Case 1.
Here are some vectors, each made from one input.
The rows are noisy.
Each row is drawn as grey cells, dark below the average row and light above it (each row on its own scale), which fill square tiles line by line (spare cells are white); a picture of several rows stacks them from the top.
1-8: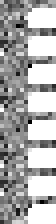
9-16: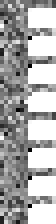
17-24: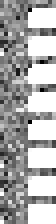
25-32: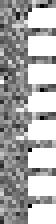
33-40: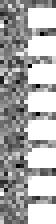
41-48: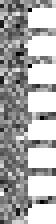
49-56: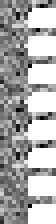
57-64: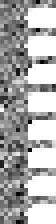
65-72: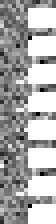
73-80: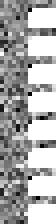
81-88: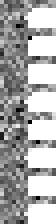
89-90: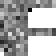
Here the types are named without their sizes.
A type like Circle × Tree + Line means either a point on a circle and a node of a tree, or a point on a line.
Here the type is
Circle.
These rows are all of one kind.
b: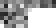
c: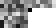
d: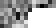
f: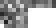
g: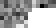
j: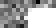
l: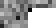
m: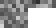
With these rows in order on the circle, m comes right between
f and j.
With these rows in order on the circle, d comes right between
g and l.
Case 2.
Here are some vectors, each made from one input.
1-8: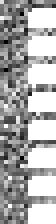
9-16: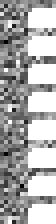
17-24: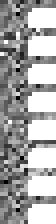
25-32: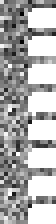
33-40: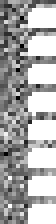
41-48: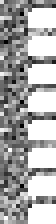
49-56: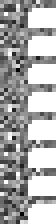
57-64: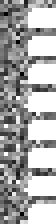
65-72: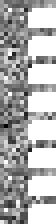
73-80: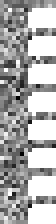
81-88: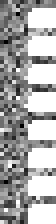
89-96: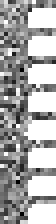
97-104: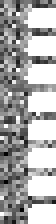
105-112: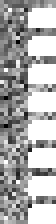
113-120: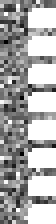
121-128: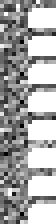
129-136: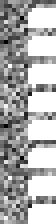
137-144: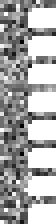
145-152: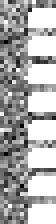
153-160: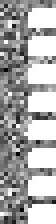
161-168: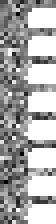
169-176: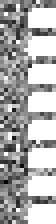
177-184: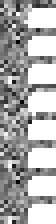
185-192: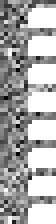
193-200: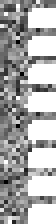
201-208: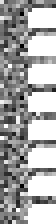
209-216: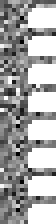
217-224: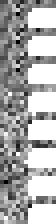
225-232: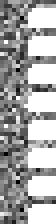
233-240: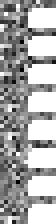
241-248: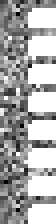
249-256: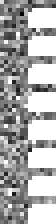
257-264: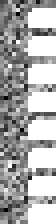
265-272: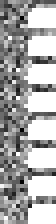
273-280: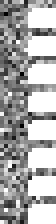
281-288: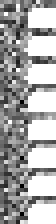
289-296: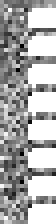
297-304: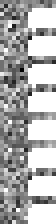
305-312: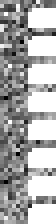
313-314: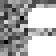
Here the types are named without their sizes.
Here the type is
Label.
